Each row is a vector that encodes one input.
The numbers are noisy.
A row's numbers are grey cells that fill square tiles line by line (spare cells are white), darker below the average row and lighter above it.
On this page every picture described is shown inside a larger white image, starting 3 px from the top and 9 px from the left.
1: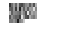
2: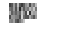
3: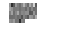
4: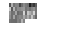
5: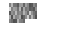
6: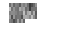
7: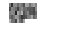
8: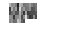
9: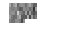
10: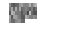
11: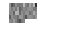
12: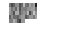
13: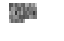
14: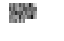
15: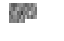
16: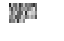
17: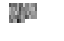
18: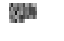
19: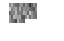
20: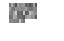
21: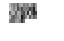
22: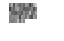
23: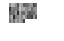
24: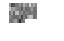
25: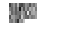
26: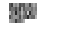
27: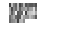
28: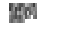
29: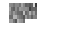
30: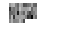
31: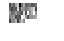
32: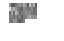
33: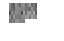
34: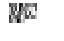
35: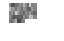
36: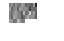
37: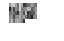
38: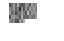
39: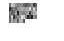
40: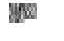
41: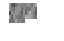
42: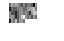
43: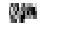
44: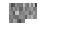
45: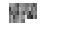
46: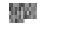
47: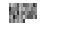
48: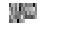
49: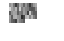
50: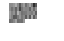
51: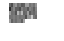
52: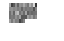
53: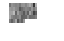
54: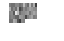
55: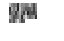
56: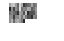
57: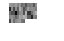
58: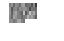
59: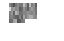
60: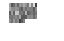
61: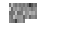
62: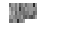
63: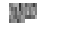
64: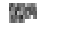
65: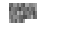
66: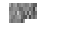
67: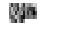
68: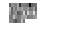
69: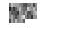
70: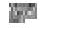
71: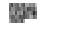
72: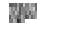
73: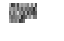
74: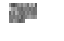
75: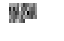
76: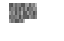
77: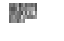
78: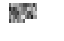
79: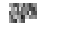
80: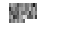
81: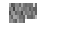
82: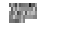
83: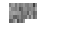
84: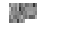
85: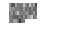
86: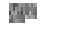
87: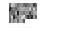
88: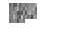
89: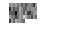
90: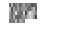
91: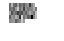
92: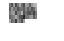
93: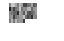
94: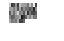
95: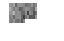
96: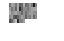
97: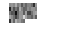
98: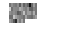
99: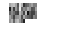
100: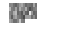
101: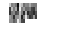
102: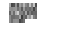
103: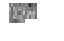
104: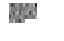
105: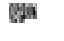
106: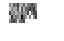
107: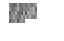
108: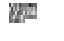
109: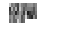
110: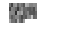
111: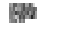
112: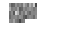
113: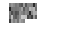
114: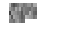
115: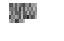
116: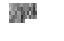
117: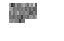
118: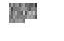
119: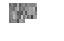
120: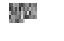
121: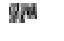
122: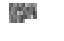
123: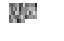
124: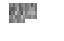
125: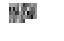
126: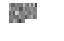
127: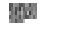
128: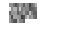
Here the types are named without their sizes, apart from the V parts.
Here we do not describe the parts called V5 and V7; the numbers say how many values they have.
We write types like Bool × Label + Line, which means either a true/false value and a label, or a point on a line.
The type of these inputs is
Circle + (Line + V5) × V7.
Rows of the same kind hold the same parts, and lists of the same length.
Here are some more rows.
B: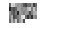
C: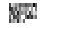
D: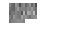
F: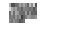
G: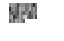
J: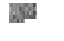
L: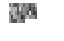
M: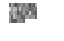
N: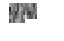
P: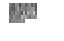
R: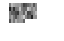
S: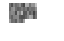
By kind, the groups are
B, C, G, N, R
D, P
F, J, L, M, S

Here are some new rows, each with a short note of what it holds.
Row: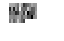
a point on a circle
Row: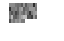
a point on a circle
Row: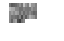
a value of V5 and a value of V7
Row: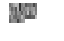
a point on a line and a value of V7
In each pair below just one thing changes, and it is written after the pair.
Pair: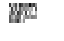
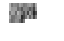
the value of V7
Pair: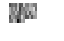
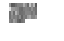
the value of V5
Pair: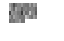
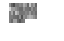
the value of V7
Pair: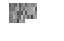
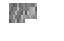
the value of V5
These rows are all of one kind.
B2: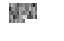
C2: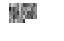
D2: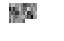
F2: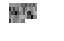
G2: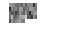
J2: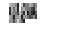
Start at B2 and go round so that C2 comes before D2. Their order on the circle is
B2, J2, C2, D2, F2, G2.
